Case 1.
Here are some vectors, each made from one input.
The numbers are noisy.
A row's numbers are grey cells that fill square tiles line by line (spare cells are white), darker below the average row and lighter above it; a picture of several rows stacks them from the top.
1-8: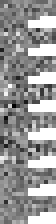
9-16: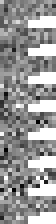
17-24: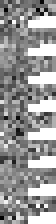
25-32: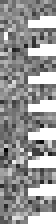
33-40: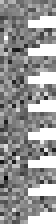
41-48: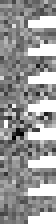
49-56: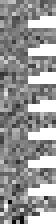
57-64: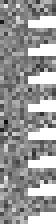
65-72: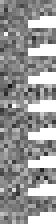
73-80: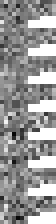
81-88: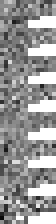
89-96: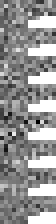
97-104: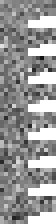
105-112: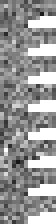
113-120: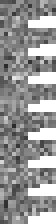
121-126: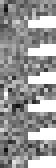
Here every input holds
four true/false values.
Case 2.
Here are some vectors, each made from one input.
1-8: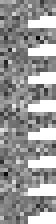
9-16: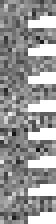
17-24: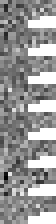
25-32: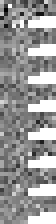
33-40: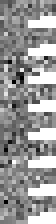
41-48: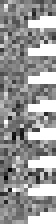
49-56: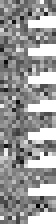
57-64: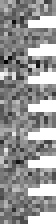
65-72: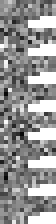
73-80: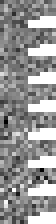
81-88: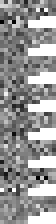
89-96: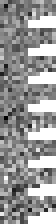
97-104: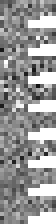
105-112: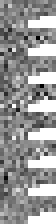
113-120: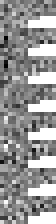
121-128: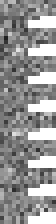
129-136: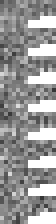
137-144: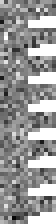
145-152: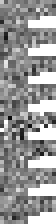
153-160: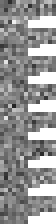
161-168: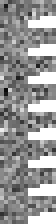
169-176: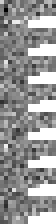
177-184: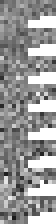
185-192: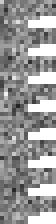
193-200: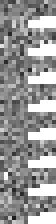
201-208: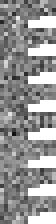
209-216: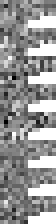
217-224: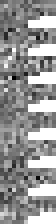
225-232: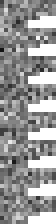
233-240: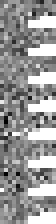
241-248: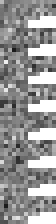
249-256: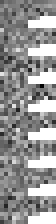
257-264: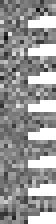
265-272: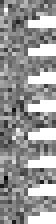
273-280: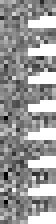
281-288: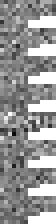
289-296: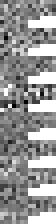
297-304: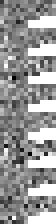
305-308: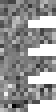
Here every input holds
four true/false values.
